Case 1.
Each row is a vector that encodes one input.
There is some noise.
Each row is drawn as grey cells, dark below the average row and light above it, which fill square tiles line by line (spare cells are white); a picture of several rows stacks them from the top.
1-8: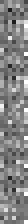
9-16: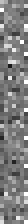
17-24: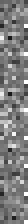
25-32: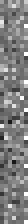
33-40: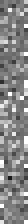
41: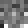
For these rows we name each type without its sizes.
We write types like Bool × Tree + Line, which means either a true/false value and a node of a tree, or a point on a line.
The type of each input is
Circle.
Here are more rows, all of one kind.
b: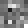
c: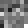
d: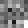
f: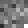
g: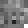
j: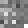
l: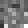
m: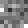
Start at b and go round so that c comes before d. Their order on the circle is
b, g, f, c, l, j, m, d.
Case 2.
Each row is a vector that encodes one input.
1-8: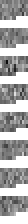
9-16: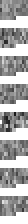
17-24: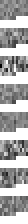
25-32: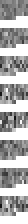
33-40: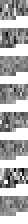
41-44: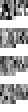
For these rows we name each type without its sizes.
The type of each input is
Line × Line.
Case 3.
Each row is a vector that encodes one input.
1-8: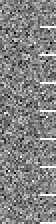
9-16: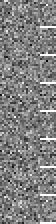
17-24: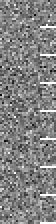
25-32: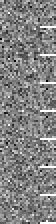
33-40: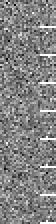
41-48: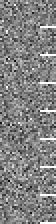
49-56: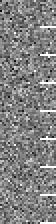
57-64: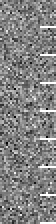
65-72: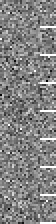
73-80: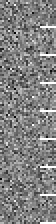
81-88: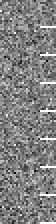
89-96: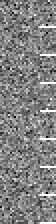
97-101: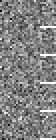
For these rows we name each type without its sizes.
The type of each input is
Bool × Bool × Bool × Bool.
